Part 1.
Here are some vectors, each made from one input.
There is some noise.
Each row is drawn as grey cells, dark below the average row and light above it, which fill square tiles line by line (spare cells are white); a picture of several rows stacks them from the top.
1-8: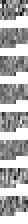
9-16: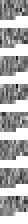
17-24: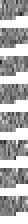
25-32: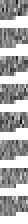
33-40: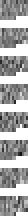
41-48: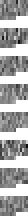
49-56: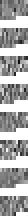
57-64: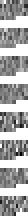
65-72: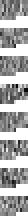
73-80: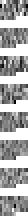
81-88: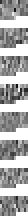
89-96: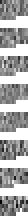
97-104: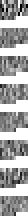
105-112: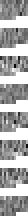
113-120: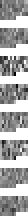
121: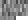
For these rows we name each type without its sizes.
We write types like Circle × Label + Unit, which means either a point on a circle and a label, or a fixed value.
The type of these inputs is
Line + Tree.
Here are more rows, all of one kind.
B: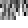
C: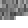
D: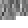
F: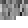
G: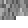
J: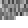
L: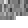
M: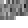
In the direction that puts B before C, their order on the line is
F, B, D, C, J, G, M, L.
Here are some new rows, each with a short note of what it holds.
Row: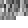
a point on a line
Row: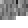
a point on a line
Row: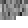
a point on a line
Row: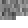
a point on a line
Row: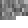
a node of a tree
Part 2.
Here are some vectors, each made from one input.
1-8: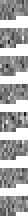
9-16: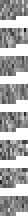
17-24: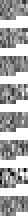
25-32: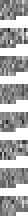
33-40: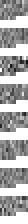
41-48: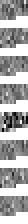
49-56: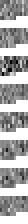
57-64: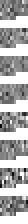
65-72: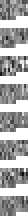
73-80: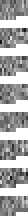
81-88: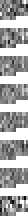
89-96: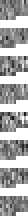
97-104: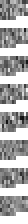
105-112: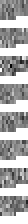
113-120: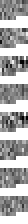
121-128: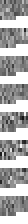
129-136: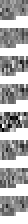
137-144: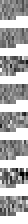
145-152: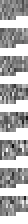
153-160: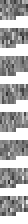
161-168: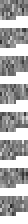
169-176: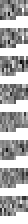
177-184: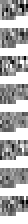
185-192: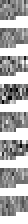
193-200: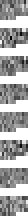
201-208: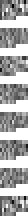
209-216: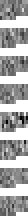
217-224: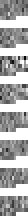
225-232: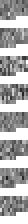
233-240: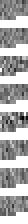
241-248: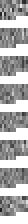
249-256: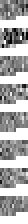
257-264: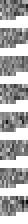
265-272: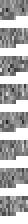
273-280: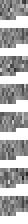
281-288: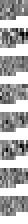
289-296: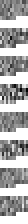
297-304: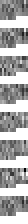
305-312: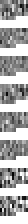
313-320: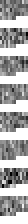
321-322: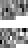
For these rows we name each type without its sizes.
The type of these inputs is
List(Circle).
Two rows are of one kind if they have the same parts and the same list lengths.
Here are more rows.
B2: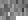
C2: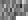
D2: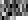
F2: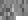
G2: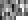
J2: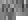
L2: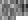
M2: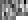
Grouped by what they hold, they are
B2, F2, J2, L2
C2, G2, M2
D2

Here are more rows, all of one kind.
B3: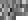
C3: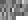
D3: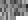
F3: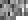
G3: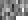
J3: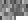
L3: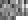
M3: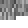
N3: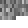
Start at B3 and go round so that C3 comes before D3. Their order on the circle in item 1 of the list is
B3, F3, L3, C3, M3, D3, N3, J3, G3.
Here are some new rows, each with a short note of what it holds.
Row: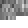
a list of two items
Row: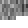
a list of one item
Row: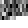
the empty list
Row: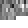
a list of two items
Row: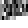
the empty list
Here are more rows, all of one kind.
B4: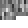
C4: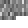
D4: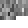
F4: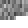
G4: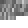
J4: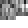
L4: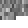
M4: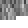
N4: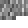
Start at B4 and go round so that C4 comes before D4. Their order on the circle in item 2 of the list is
B4, C4, J4, F4, M4, G4, D4, L4, N4.
